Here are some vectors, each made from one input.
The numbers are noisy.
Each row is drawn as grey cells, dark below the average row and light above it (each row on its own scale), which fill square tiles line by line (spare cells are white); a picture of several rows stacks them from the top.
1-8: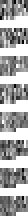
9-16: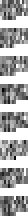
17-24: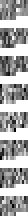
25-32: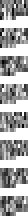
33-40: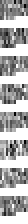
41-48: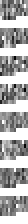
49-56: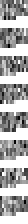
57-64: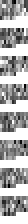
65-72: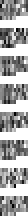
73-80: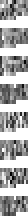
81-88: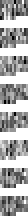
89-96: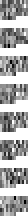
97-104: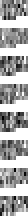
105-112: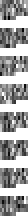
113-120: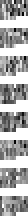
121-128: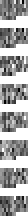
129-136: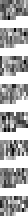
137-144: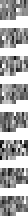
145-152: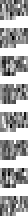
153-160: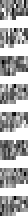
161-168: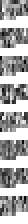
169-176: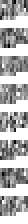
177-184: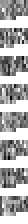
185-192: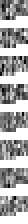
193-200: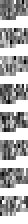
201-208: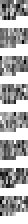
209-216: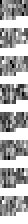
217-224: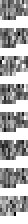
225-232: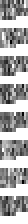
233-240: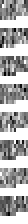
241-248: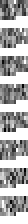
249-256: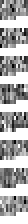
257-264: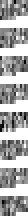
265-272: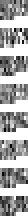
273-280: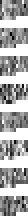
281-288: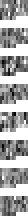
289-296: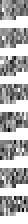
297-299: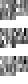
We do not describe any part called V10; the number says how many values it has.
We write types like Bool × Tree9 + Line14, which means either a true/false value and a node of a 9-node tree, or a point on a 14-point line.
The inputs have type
Bool × Label6 + V10.
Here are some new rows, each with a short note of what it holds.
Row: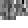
one of 6 labels and a true/false value
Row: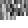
a value of V10
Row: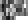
one of 6 labels and a true/false value
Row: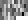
a value of V10
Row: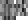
one of 6 labels and a true/false value
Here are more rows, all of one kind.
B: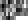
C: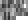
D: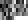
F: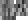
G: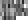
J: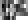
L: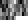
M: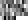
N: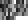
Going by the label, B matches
F and N.
